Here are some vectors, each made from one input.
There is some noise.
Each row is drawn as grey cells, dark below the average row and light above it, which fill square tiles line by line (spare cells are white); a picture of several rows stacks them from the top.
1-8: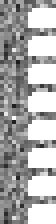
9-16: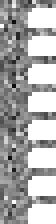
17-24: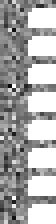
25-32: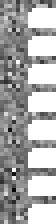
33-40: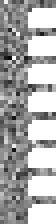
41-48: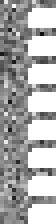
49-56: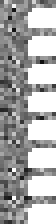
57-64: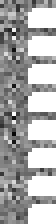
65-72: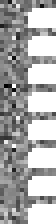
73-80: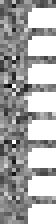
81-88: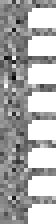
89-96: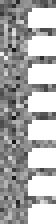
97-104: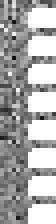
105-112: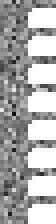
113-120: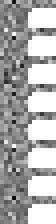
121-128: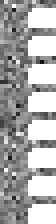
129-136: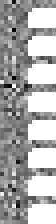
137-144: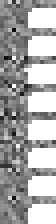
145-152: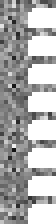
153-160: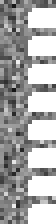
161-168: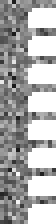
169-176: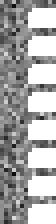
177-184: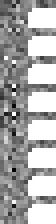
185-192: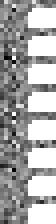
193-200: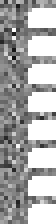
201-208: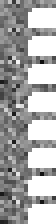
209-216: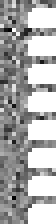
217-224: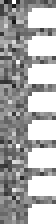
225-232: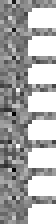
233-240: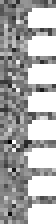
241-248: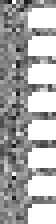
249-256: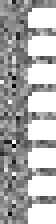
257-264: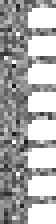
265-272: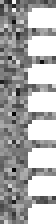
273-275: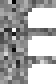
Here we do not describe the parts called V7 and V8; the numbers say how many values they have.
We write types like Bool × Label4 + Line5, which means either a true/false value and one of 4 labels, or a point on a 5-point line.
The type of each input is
(Bool × (Line5 + V7) + Tree11) × V8.
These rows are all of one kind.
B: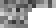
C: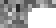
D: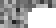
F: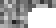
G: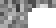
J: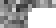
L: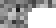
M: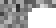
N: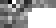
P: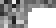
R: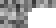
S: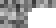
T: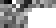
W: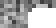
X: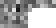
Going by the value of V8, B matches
G, L, R and S.
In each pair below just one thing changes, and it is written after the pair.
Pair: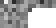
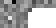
the value of V8
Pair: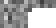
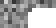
the true/false value
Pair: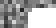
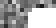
the true/false value
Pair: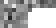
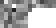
the true/false value
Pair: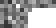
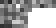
the value of V7
